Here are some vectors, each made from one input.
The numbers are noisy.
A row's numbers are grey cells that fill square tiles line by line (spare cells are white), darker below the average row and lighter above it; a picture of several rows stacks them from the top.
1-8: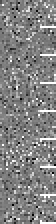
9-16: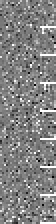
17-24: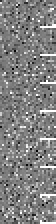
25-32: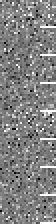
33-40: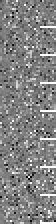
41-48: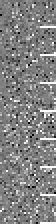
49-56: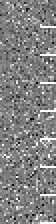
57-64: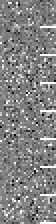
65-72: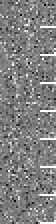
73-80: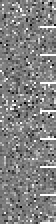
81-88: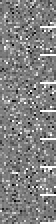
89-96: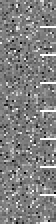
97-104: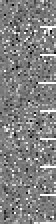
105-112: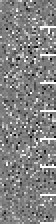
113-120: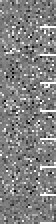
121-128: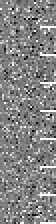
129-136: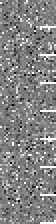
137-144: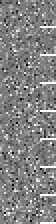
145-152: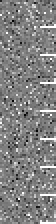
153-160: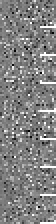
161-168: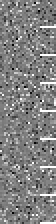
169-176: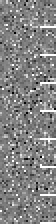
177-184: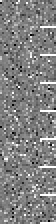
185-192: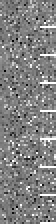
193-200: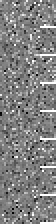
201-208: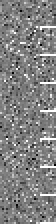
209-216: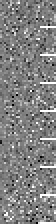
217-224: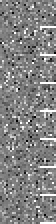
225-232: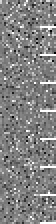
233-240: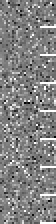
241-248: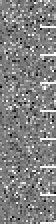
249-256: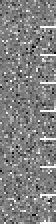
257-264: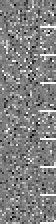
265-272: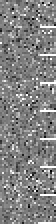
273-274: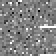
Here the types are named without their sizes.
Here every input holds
a true/false value, together with either a fixed value, or a node of a tree.
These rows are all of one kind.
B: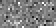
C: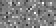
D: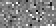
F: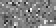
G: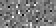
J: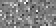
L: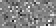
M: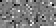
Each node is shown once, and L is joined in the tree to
M.
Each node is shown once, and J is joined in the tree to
G.
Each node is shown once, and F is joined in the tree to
D.
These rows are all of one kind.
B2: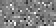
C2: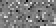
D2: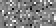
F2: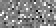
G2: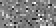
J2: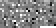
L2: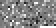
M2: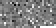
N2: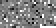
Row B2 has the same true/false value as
C2 and M2.
